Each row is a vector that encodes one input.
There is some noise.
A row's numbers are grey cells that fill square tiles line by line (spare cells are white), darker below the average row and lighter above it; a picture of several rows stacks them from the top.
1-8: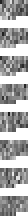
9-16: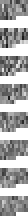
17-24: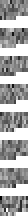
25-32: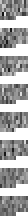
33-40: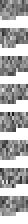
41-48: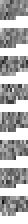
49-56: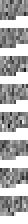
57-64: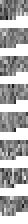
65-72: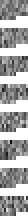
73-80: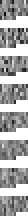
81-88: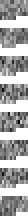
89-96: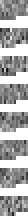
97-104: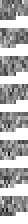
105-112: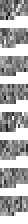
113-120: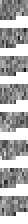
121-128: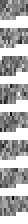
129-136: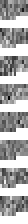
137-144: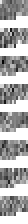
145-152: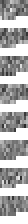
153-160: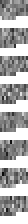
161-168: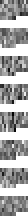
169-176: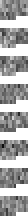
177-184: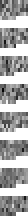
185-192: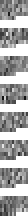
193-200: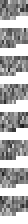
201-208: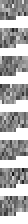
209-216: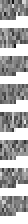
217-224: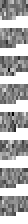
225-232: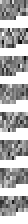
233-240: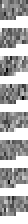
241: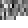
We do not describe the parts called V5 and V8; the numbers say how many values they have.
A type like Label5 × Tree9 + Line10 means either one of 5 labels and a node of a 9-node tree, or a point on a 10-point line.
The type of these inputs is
Bool × Circle10 + List2(V5) × V8 + Tree7.
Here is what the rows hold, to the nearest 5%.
About 25% of them hold a point on a 10-point circle and a true/false value. About 15% of them hold a node of a 7-node tree. The rest hold a value of V8, together with a list of up to two values of V5.
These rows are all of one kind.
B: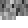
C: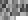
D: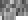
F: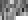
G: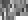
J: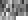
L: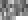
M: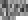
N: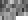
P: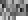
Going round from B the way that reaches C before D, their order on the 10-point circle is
B, C, L, J, P, F, N, M, D, G.
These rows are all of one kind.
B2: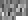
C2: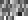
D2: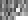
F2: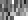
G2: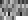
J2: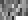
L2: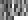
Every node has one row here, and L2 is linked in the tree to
F2.
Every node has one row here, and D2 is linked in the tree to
B2, F2 and G2.
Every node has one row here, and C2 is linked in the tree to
G2.
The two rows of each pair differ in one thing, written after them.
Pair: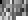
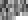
the place on the 10-point circle
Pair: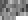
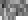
the place on the 10-point circle
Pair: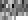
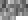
the place on the 10-point circle
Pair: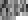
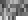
the place on the 10-point circle
